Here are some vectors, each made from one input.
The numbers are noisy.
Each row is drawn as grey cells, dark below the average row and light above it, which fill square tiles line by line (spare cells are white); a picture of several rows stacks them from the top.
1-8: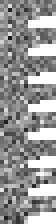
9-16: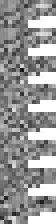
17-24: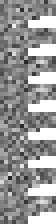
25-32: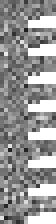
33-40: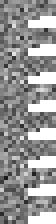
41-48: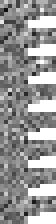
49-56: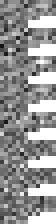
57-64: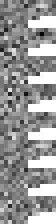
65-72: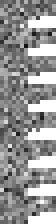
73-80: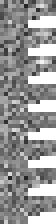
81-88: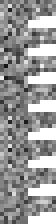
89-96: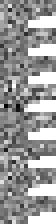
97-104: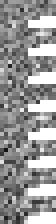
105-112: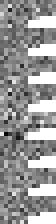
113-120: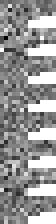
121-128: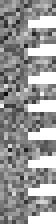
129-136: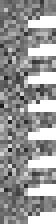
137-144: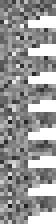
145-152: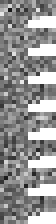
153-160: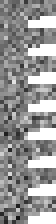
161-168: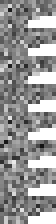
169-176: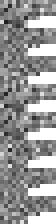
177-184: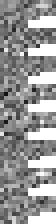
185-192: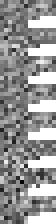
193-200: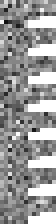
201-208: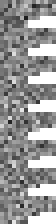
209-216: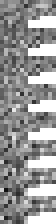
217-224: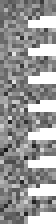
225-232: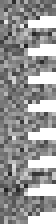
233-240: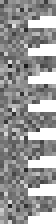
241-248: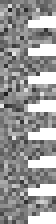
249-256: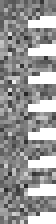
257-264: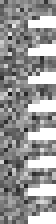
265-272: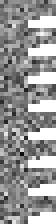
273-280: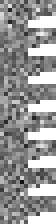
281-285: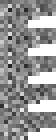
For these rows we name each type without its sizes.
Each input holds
a label.
